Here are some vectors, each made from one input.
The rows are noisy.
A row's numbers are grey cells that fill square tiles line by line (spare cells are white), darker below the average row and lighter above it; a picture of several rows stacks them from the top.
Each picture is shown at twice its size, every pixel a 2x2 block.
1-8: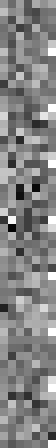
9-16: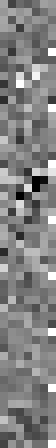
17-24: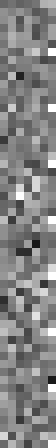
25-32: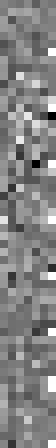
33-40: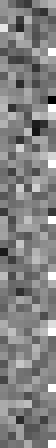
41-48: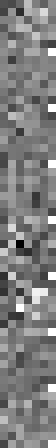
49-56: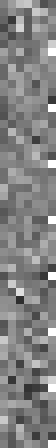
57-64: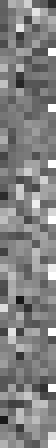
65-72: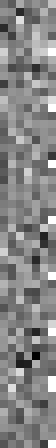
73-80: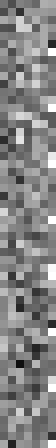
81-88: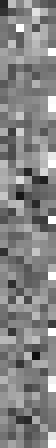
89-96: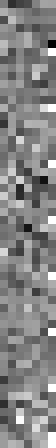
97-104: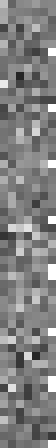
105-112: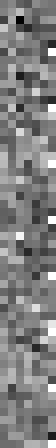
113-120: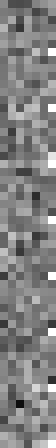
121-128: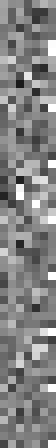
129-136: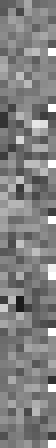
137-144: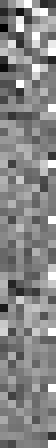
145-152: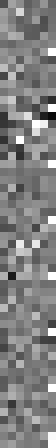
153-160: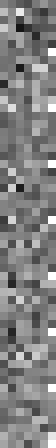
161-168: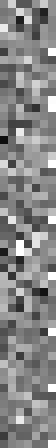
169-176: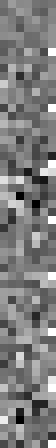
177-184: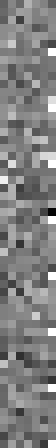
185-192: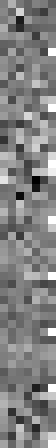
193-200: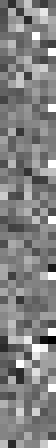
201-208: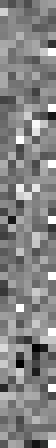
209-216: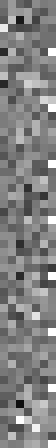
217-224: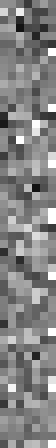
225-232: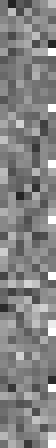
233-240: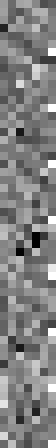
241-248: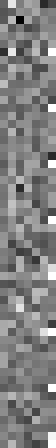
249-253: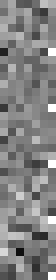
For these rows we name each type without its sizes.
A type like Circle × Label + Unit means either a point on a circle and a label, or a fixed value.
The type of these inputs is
Bool × Circle × (Circle + Line).
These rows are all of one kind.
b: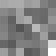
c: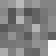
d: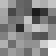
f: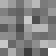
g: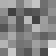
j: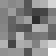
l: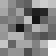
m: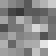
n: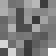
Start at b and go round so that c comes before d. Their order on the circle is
b, n, l, j, m, c, d, g, f.
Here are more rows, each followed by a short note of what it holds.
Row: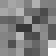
a point on a circle, a point on a line and a true/false value
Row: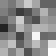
a point on a circle, a point on a line and a true/false value
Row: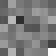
a point on each of two circles and a true/false value
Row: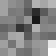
a point on a circle, a point on a line and a true/false value
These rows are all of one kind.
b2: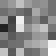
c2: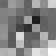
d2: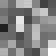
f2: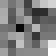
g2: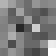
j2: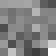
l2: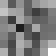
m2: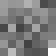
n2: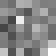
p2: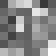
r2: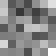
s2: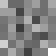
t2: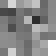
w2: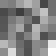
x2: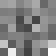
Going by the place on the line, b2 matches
c2, l2, n2 and p2.
